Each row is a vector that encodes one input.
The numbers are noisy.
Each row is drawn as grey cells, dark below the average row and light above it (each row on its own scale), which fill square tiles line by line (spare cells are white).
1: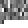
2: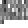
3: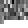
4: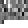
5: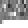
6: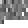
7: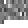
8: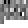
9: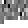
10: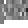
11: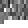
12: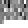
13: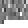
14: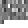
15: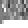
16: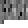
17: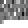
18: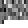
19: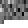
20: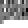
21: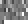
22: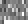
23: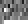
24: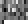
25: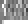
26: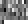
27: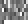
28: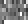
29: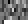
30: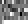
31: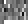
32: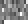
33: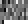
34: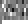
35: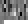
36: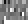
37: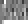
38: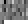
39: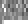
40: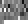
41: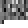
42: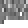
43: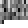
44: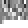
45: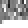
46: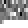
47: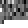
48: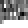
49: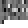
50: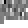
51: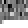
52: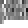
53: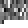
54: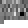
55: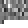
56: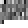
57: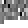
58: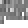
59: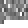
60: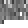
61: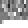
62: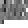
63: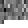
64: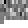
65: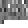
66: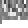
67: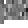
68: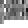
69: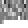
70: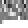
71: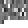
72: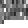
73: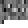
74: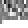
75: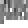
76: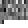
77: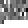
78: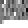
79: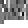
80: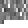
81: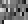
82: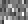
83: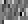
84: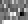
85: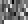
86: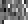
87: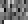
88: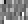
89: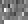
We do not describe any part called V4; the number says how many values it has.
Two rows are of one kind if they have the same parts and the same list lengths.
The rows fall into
2 kinds.
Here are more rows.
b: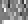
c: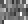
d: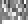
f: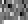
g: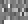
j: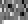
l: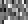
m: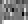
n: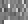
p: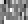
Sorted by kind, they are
b, c, d, l
f, g, j, m, n, p

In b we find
a true/false value and a value of V4.
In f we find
a point on a 6-point circle and a true/false value.
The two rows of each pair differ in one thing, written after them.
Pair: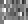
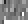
the value of V4
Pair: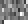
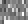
the true/false value
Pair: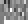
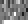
the value of V4
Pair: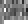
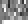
the true/false value
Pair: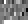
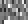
the value of V4
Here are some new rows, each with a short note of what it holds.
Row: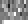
a true/false value and a value of V4
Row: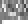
a point on a 6-point circle and a true/false value
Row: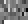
a point on a 6-point circle and a true/false value
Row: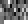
a point on a 6-point circle and a true/false value
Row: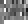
a true/false value and a value of V4
